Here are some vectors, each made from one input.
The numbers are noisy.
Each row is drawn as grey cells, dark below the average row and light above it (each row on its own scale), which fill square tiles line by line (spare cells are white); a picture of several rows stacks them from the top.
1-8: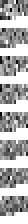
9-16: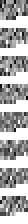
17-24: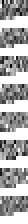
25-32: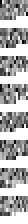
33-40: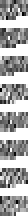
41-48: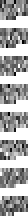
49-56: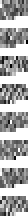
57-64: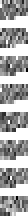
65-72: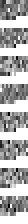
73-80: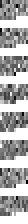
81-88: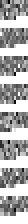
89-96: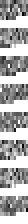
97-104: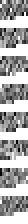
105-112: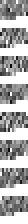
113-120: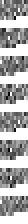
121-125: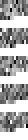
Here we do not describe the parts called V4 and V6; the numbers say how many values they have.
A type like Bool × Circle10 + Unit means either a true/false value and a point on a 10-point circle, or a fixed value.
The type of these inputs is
Bool × (Line5 + V6) + V4.
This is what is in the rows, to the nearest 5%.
About 80% of them hold a true/false value, together with either a point on a 5-point line, or a value of V6. The rest hold a value of V4.
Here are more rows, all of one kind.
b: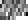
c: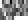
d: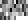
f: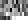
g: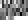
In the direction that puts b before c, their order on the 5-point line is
b, c, d, f, g.
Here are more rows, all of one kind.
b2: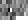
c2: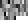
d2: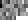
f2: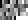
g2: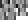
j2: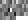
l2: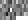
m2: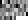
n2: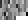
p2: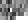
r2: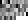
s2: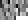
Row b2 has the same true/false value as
j2, l2 and p2.
